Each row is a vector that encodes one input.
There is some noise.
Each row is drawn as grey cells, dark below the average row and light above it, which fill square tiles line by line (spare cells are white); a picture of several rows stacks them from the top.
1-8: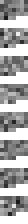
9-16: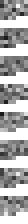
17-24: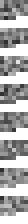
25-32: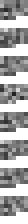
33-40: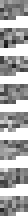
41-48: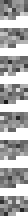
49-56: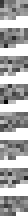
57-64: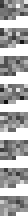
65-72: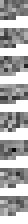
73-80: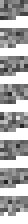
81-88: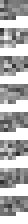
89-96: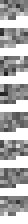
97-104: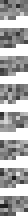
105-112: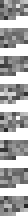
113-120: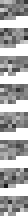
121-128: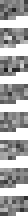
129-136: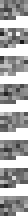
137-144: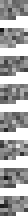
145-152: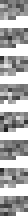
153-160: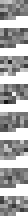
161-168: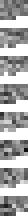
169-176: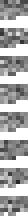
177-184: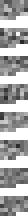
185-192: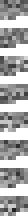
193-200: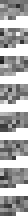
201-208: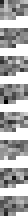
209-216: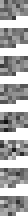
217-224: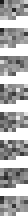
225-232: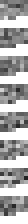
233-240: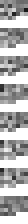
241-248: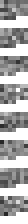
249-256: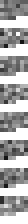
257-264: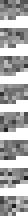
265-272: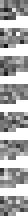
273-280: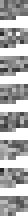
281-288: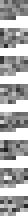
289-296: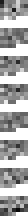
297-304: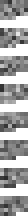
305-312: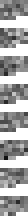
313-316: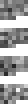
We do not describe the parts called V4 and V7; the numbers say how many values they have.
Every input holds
a value of V4, together with either a point on an 8-point line, or three true/false values and a value of V7.
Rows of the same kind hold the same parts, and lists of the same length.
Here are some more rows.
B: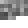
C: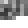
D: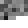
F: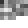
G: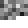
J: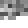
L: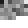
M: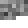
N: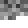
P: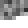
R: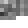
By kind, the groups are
B, C, D, G, M, R
F, J, L, N, P

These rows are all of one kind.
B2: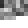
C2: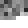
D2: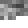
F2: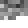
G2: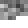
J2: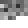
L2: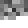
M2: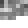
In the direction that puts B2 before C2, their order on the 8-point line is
B2, C2, F2, L2, M2, D2, G2, J2.
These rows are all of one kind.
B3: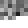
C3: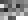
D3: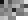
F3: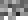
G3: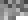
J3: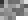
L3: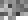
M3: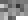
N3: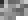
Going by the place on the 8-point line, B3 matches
L3, M3 and N3.
